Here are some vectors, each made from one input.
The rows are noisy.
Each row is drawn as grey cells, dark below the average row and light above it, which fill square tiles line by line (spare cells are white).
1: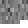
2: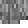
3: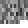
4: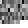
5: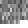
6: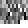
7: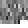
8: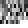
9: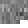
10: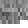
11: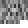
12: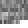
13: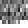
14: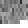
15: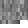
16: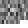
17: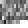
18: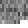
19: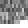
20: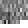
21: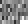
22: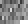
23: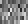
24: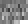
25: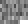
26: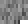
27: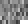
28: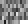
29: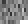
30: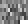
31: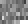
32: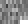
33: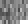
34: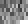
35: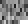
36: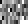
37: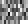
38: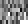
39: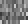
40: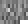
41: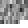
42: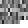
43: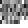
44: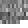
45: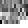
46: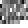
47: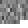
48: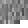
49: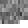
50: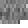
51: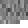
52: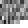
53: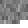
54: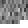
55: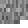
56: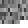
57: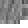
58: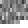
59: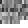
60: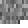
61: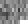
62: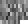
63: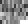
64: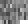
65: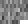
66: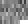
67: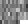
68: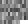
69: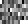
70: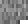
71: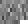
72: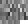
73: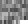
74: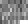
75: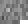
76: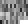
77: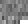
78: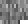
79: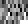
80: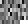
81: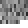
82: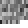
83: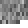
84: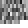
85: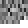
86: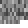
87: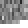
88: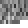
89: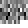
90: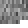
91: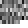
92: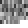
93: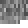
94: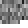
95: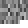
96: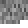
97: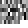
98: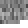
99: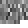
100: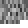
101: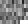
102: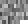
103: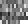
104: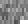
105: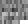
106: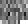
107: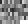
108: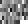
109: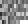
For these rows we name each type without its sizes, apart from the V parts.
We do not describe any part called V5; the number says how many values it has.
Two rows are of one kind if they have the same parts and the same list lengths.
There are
5 kinds of row.
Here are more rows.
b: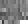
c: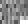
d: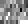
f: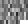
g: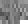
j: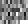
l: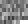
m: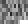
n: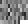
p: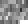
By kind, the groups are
b
c, g, m
d, p
f, n
j, l

